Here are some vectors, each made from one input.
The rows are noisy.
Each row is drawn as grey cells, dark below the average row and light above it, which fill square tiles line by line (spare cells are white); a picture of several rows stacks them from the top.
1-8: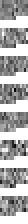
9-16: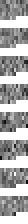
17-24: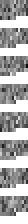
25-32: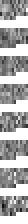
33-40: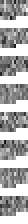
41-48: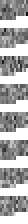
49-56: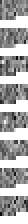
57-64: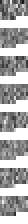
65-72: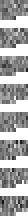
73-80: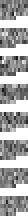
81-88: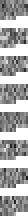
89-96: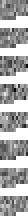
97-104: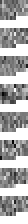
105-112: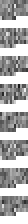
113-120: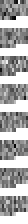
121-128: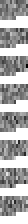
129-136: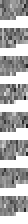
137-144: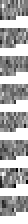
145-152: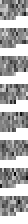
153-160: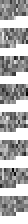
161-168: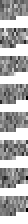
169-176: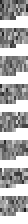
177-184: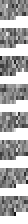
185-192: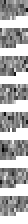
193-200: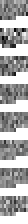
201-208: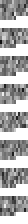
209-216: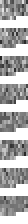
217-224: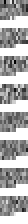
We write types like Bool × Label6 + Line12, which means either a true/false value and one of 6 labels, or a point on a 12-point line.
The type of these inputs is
Line17 × List2(Line16).
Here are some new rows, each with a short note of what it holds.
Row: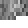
a point on a 17-point line, together with a list of two items
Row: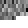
a point on a 17-point line, together with a list of two items
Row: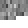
a point on a 17-point line, together with a list of two items
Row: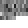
a point on a 17-point line, together with a list of one item
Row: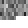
a point on a 17-point line, together with the empty list
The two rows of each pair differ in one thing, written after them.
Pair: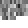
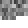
the place on the 16-point line in item 2 of the list
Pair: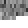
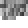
the place on the 16-point line in item 1 of the list
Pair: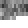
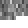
the place on the 17-point line
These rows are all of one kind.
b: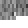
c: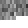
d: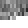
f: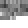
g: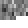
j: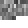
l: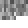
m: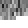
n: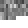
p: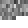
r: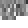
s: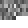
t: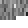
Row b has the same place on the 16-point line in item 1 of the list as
c, g and m.
